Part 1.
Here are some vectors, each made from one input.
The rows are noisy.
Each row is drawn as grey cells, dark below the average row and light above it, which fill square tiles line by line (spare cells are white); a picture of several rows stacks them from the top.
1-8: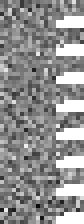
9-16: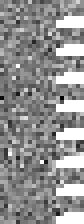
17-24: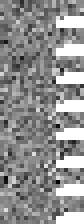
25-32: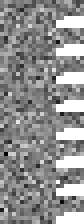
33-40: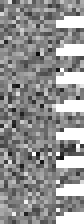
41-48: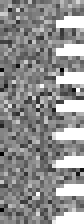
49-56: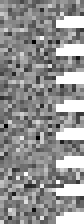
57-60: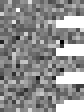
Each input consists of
two labels (each one of 7).
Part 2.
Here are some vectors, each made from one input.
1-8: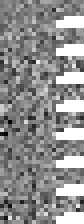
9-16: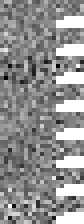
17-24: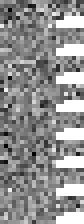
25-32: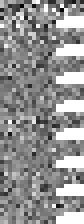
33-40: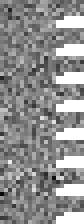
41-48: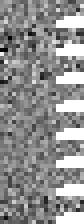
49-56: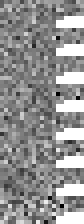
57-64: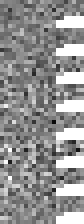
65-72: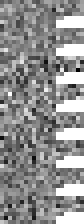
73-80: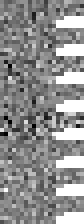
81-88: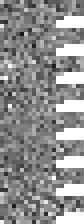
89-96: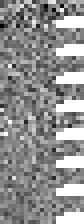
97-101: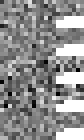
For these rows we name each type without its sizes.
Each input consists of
a list of points on a line.
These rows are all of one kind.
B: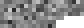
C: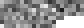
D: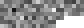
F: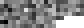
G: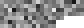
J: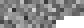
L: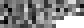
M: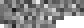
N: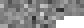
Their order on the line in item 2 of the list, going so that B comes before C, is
G, D, F, B, L, N, C, M, J.
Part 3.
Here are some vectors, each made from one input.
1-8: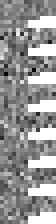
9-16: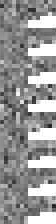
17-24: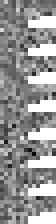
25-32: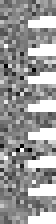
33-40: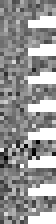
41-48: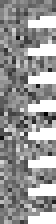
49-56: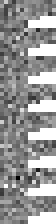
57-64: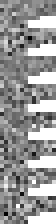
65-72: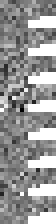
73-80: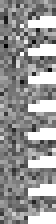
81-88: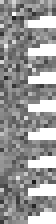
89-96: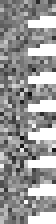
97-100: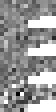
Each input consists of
one of 8 labels and a point on each of two 6-point lines.
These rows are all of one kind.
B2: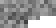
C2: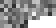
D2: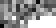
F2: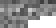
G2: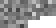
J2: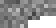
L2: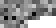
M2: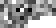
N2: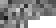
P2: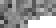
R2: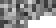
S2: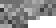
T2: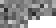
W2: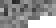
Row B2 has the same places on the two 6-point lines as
C2, J2 and S2.
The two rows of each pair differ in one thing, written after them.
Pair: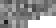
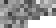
the place on one of the two 6-point lines
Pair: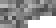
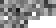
the label
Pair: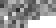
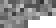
the label
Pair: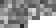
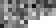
the label
